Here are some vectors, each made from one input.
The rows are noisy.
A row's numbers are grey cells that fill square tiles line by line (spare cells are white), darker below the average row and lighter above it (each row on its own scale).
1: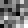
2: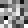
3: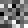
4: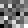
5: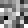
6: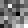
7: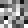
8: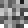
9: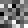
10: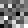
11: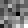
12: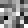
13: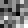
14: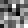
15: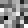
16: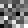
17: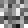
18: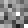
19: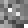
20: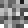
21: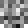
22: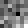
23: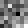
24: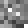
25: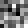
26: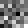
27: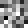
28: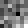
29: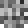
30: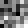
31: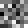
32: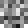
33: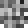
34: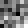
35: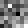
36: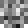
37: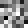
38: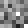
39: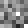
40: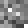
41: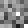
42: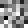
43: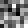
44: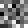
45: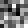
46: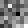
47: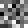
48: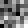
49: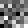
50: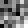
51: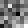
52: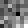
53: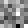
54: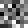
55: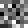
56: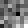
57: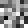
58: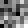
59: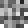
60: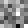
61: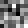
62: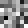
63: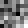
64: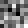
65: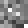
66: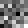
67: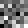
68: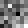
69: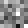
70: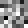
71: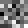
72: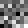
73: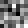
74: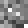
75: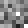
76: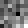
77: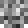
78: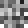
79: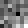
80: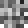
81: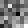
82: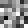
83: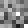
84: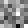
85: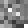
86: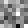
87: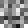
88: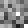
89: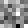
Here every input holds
either a point on a 6-point line, or a point on a 7-point line.
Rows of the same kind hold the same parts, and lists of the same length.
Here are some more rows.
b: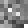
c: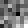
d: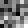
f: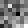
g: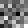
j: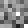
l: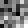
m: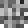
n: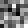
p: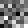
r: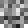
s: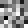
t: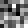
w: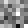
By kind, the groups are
b, j, m, r, s, w
c, d, f, g, l, n, p, t

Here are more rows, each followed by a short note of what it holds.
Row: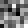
a point on a 6-point line
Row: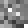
a point on a 7-point line
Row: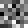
a point on a 6-point line
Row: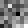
a point on a 6-point line
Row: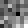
a point on a 6-point line
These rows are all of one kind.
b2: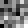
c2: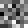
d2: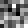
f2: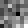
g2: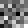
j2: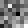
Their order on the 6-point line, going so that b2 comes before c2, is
d2, b2, f2, j2, g2, c2.
